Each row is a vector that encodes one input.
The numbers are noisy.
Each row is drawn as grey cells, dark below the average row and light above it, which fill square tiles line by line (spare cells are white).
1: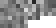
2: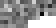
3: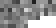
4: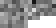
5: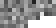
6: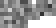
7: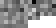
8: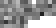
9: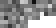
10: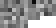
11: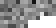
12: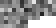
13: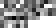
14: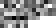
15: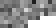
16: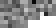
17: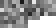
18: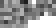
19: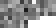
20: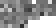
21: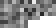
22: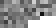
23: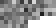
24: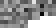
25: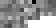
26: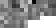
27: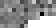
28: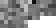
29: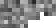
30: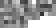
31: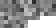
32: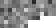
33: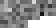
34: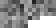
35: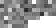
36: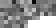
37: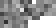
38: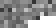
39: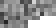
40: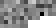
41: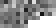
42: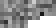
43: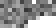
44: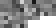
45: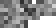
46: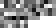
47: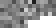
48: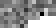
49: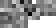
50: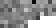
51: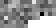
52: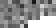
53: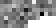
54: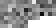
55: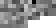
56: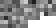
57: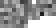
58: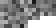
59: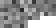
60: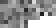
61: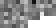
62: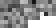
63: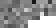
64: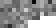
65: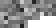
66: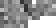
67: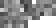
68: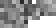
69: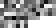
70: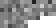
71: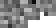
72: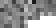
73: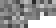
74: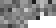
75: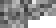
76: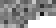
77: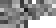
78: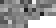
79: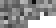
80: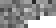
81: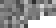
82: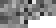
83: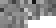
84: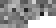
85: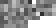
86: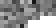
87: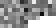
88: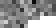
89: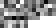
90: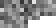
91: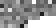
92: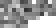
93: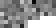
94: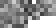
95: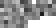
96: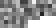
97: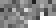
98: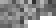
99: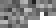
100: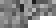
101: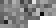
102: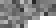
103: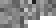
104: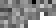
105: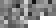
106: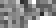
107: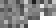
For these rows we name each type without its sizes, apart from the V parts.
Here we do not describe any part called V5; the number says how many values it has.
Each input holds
a list of items, each a true/false value and a value of V5.
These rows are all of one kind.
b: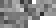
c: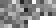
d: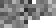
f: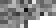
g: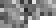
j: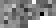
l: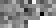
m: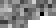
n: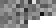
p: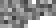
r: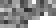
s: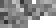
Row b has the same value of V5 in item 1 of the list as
p and s.
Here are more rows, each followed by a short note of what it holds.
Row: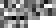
the empty list
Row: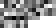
the empty list
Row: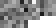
a list of two items
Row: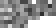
a list of two items
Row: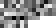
the empty list
